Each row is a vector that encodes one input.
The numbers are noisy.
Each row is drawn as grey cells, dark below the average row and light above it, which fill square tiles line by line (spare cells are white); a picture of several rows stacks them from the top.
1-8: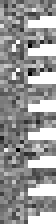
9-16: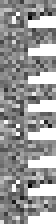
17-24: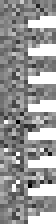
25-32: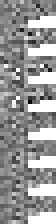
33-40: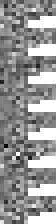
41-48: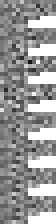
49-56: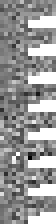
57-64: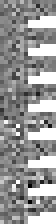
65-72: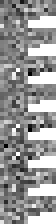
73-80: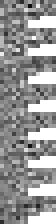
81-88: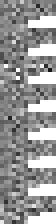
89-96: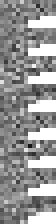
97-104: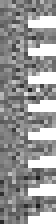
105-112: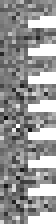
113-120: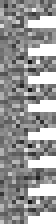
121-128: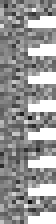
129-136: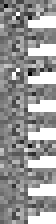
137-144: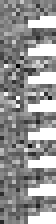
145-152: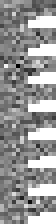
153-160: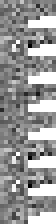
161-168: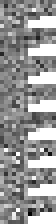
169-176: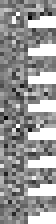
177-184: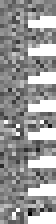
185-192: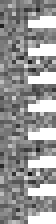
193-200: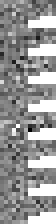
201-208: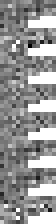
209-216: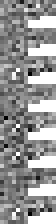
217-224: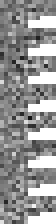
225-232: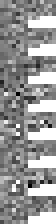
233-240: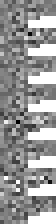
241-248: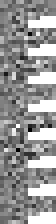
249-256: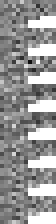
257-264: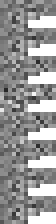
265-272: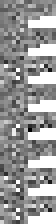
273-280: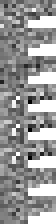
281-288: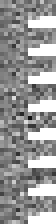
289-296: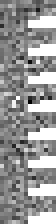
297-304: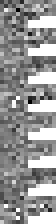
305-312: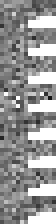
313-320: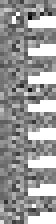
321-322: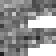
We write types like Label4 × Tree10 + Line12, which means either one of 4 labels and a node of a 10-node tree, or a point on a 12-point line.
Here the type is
Circle8 + Line8.
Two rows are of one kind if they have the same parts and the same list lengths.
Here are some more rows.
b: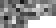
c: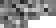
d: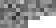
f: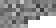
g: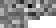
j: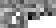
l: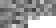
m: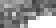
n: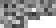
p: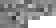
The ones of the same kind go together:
b, c, g, j, n
d, f, l, m, p

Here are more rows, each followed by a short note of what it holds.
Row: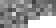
a point on an 8-point line
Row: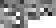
a point on an 8-point circle
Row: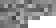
a point on an 8-point line
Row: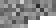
a point on an 8-point line
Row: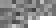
a point on an 8-point line
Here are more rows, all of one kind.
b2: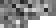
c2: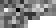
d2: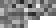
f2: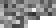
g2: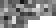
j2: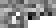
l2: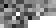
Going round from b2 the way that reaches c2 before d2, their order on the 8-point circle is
b2, g2, c2, l2, j2, f2, d2.
